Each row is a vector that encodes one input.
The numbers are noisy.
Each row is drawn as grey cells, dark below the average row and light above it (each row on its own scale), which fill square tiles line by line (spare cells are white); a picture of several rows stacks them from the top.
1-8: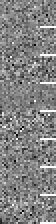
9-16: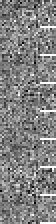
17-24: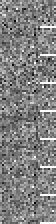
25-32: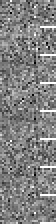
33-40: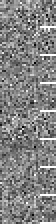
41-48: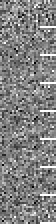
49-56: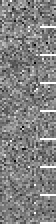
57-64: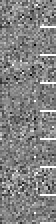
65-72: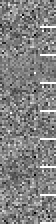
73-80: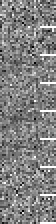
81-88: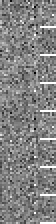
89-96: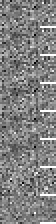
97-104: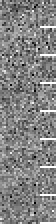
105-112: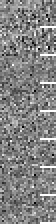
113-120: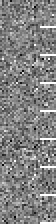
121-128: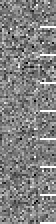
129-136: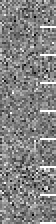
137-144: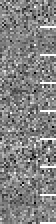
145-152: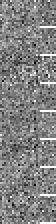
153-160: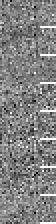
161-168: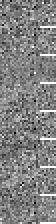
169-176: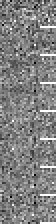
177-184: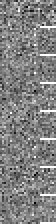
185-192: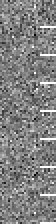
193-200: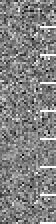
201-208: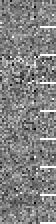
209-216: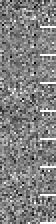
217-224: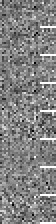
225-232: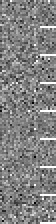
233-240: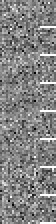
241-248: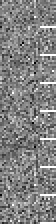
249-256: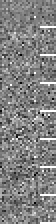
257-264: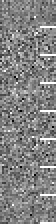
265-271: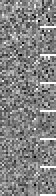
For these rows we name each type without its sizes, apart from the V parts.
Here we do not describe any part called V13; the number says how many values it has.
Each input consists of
a list of items, each a true/false value and a value of V13.
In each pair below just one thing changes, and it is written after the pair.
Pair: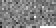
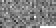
the value of V13 in item 2 of the list
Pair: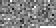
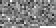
the value of V13 in item 2 of the list
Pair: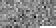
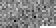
the true/false value in item 2 of the list
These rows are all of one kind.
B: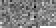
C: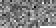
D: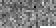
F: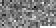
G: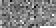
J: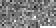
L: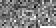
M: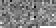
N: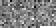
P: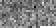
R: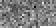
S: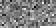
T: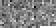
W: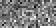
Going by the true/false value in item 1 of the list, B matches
G, M, N and T.
